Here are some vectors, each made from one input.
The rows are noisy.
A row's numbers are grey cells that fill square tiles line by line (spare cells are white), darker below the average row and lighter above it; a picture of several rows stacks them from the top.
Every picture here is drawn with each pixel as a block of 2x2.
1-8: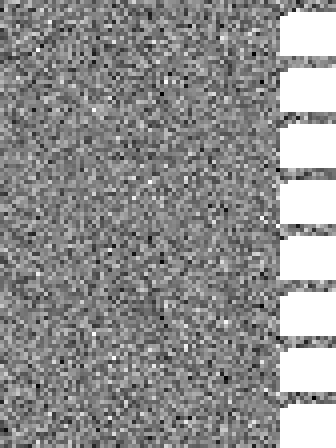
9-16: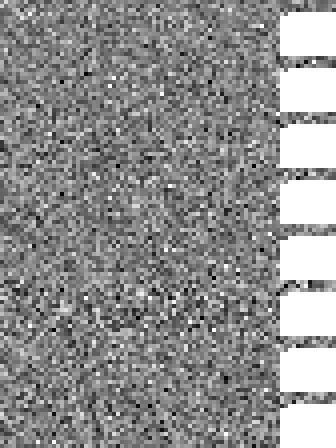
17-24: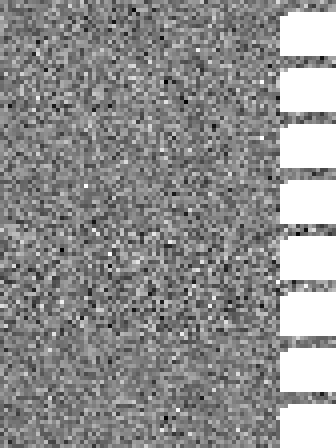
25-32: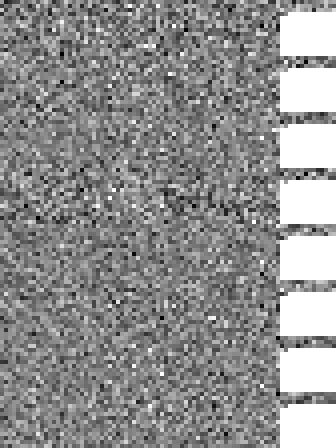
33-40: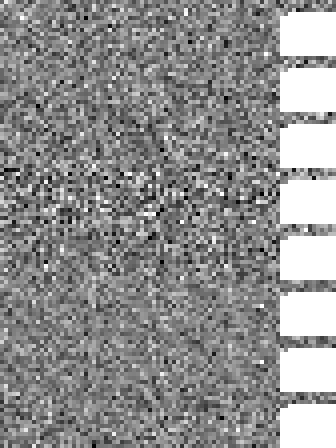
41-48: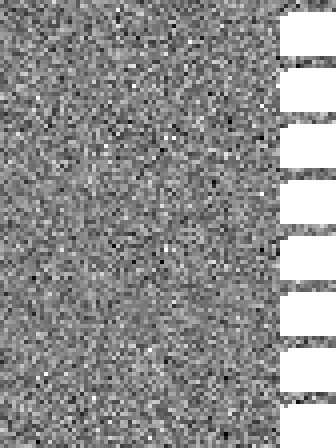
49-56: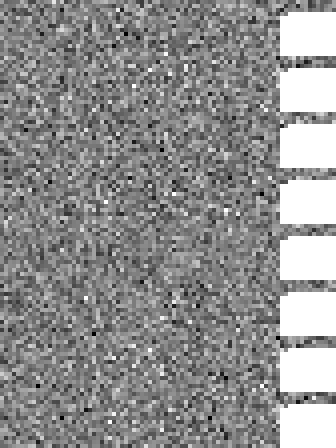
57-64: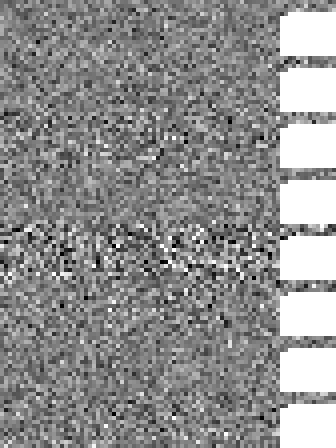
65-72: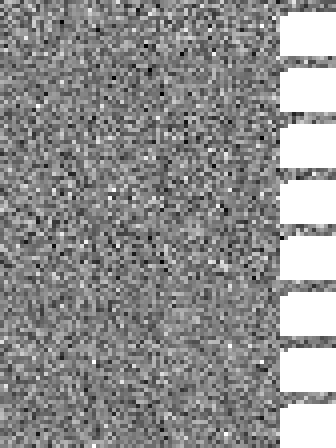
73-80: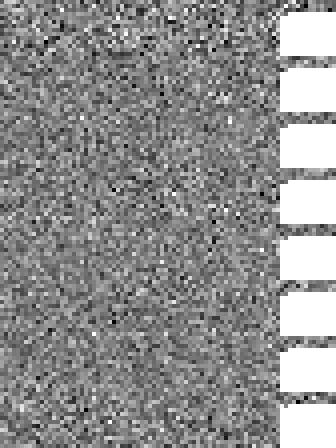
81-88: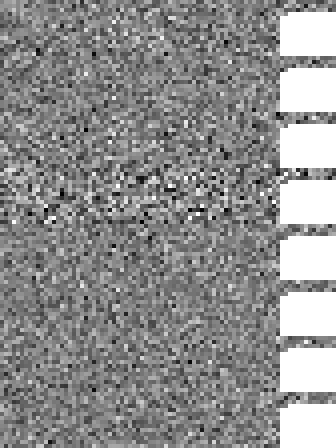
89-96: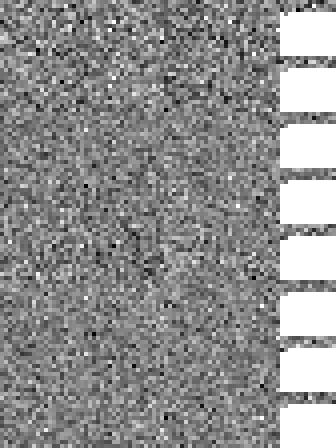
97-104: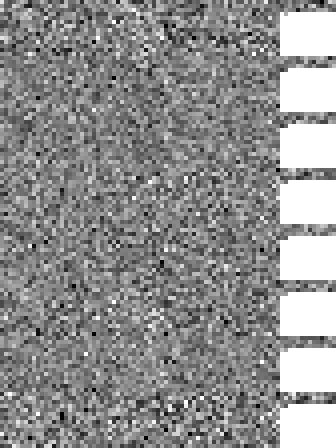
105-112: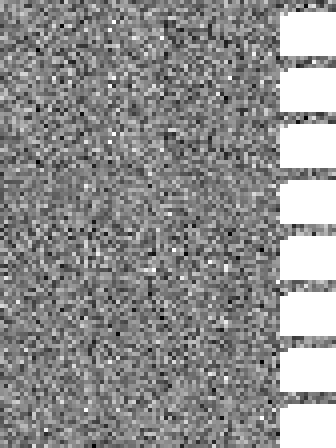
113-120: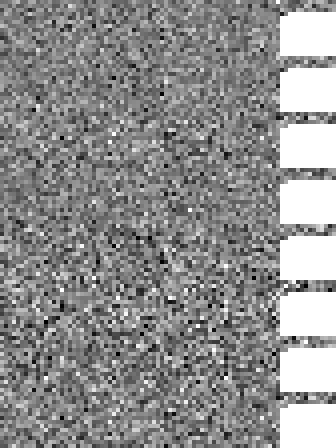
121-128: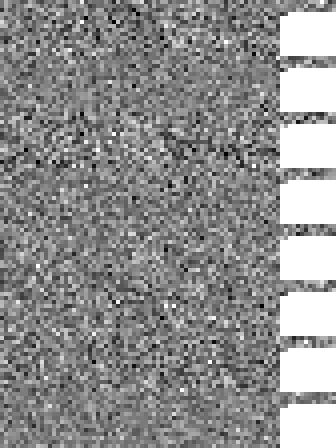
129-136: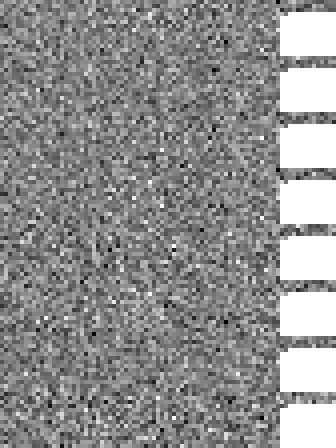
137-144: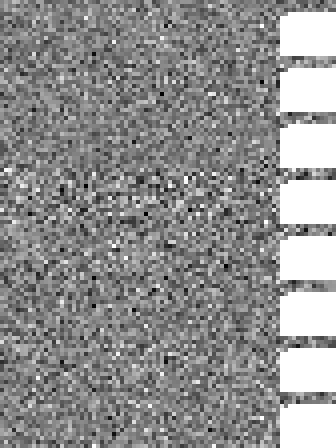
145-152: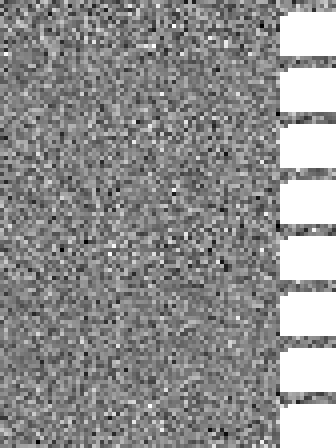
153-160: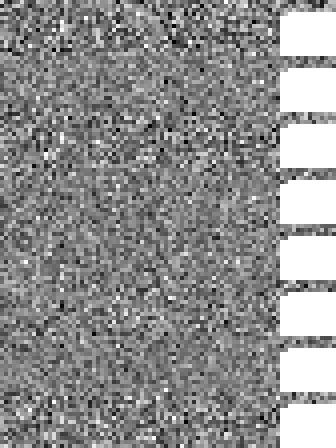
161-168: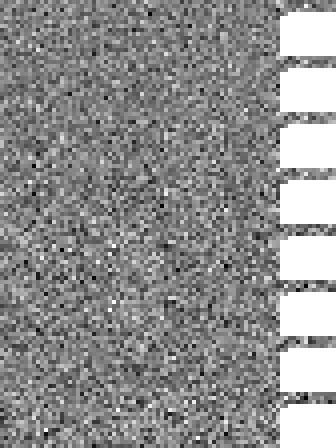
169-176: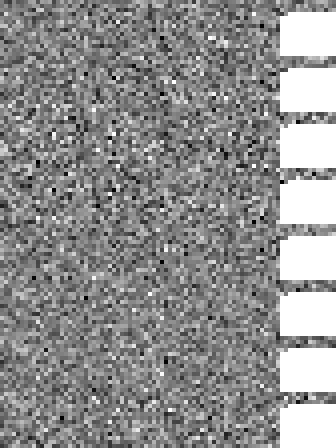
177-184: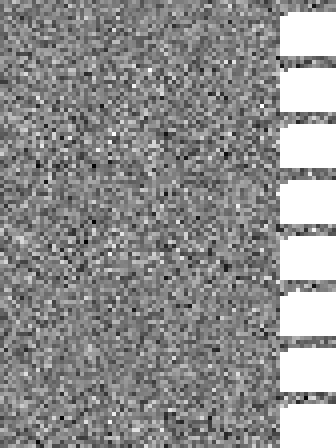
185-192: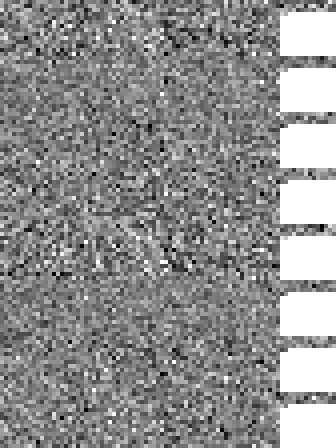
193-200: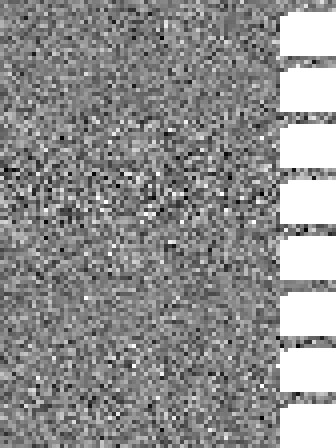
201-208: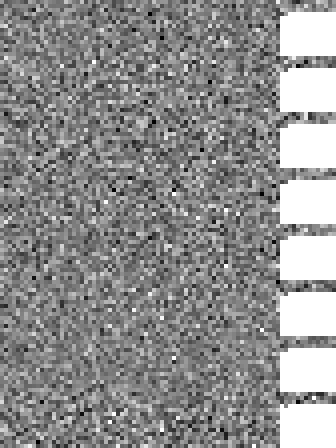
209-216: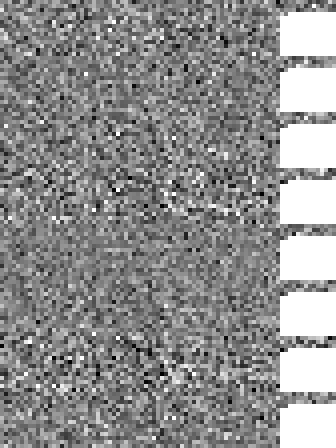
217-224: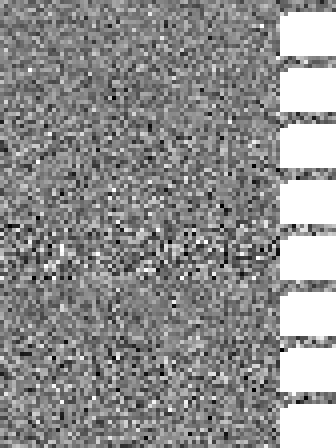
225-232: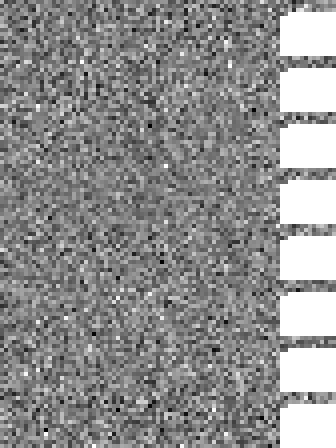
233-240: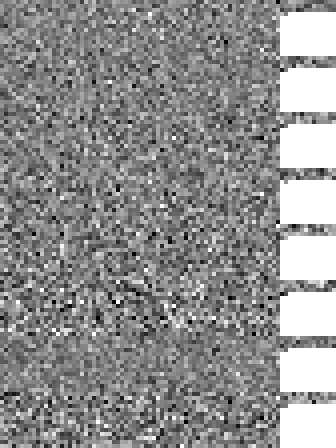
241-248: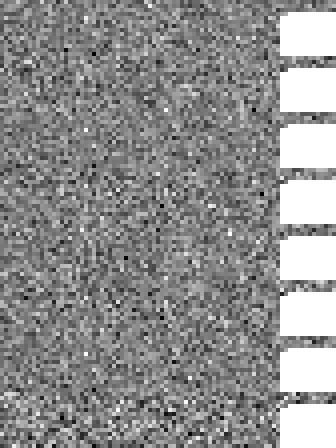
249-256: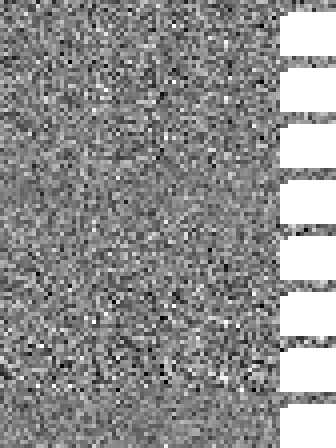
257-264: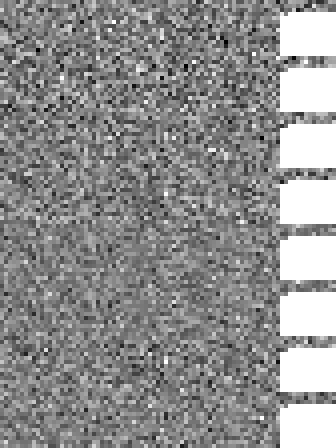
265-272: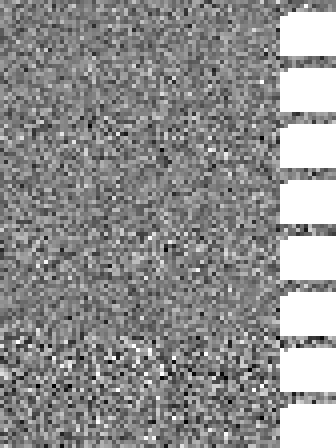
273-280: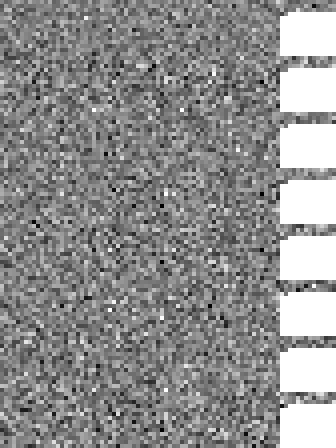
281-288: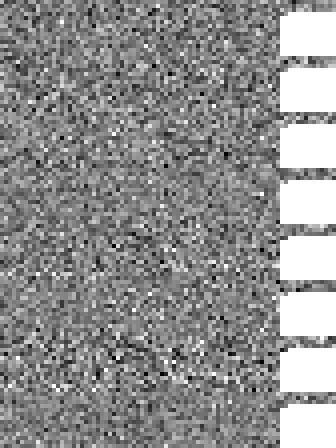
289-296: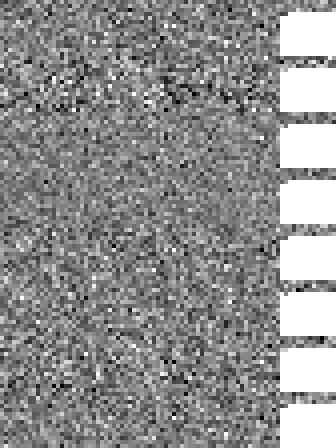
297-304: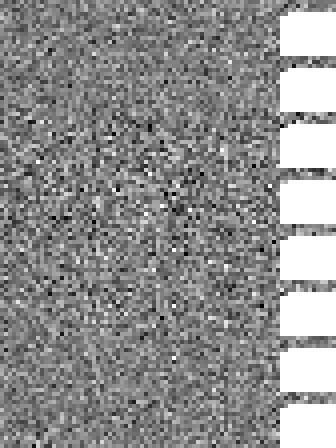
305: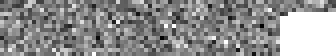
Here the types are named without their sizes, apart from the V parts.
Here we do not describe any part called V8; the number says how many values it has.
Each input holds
a point on a line and a value of V8, together with either a point on a line, or a value of V8.
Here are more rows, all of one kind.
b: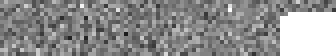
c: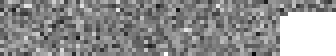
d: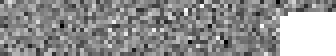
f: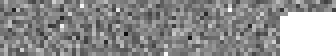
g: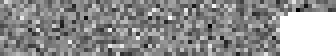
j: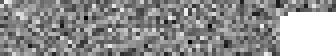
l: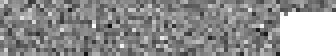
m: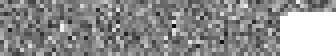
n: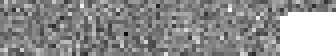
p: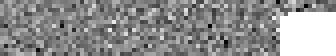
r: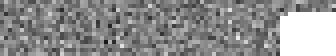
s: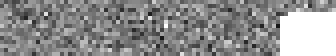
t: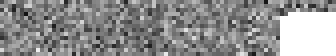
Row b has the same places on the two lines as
f, m and n.
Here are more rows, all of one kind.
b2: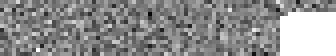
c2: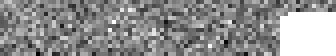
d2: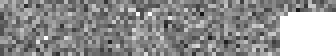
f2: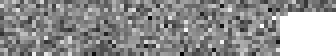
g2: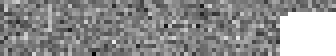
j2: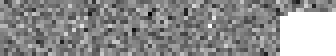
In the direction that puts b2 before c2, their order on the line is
j2, b2, g2, f2, d2, c2.
